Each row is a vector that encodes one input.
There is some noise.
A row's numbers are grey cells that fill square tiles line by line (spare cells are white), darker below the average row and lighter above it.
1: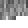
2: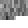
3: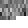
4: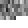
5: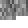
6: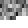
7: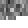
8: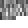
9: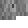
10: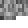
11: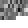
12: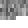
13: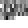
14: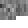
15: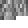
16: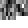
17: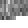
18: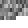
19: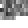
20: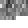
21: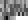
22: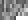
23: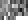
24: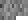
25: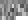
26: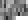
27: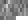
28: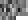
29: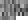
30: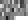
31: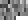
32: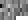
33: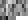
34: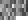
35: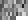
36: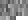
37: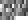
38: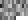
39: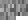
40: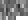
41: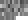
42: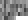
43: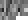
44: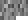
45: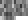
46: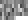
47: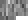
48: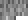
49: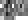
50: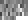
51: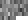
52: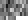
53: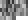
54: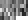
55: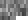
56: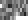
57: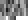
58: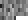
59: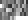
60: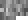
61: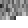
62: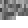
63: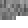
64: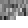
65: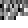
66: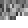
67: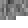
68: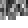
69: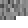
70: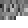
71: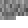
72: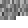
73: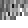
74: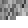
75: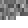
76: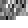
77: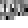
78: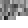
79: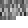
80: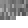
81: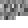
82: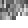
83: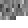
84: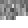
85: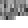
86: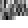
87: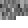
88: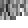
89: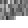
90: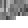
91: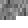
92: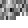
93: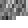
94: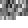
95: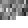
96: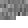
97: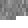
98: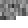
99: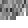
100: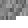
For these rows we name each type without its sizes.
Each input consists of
a point on a circle, together with either a point on a line, or a node of a tree.
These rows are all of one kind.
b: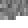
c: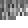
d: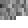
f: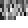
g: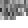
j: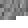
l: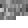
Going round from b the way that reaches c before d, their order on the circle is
b, c, g, f, d, l, j.
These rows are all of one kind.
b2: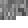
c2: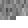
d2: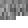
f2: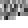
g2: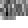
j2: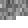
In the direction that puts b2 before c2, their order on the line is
d2, f2, b2, c2, j2, g2.
